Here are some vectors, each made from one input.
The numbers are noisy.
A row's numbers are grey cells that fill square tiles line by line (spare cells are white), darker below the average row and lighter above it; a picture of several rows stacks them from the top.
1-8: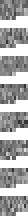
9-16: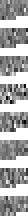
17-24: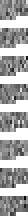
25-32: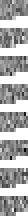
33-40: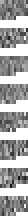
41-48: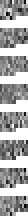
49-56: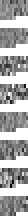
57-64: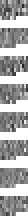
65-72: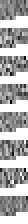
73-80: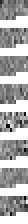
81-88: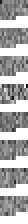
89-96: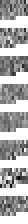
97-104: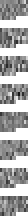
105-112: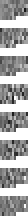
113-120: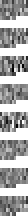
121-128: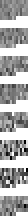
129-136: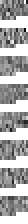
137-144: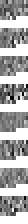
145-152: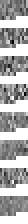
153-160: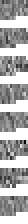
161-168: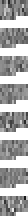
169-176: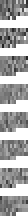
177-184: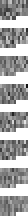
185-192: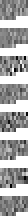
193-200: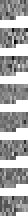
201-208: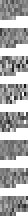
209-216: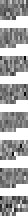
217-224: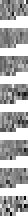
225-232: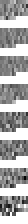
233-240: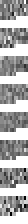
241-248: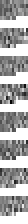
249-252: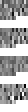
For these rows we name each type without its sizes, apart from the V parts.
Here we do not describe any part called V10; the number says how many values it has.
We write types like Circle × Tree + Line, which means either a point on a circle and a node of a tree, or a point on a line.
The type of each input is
Bool × (Circle + V10) × List(Line).
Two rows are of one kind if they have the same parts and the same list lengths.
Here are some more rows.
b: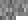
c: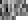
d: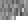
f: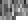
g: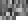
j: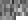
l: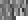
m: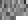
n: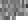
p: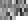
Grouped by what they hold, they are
b, m
c
d, n
f
g
j
l
p

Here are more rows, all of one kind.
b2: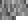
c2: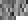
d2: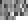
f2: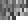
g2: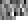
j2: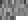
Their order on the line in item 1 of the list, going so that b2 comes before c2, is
d2, j2, b2, g2, f2, c2.
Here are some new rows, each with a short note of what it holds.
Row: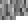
a true/false value and a value of V10, together with a list of two items
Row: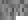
a point on a circle and a true/false value, together with a list of two items
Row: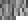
a true/false value and a value of V10, together with a list of one item
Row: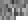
a true/false value and a value of V10, together with a list of three items
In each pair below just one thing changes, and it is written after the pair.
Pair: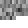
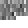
the value of V10
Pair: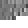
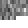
the true/false value
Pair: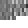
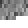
the place on the line in item 1 of the list
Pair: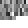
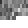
the true/false value
